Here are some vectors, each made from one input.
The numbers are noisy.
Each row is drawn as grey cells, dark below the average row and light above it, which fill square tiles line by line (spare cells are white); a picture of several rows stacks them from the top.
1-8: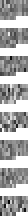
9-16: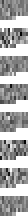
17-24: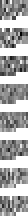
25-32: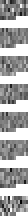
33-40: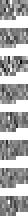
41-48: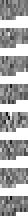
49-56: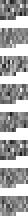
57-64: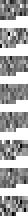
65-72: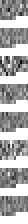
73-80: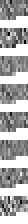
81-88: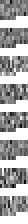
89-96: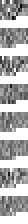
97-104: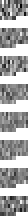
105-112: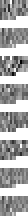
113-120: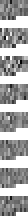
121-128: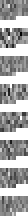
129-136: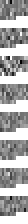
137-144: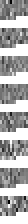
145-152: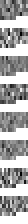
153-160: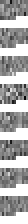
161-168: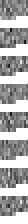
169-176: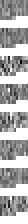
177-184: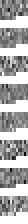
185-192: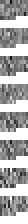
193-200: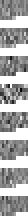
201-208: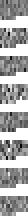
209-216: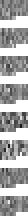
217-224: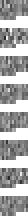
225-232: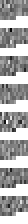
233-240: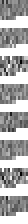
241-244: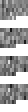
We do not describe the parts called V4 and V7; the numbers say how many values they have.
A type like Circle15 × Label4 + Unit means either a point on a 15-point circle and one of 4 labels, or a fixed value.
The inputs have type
(Bool × Circle10 × Label5 × V4 + Unit) × V4 × V7.
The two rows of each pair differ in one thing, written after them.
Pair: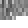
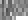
the label
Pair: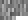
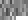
the value of V7
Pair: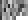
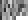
the true/false value
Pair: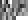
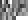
the place on the 10-point circle
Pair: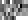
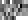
the place on the 10-point circle
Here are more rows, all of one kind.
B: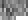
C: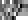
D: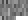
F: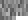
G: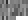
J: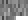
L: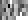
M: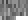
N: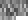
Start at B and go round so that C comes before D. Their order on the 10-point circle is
B, F, L, J, N, M, C, D, G.
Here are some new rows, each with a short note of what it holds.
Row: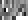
a value of V4 and a value of V7
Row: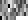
a point on a 10-point circle, one of 5 labels, a true/false value, two values of V4 and a value of V7
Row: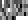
a value of V4 and a value of V7
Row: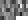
a point on a 10-point circle, one of 5 labels, a true/false value, two values of V4 and a value of V7
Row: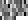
a value of V4 and a value of V7
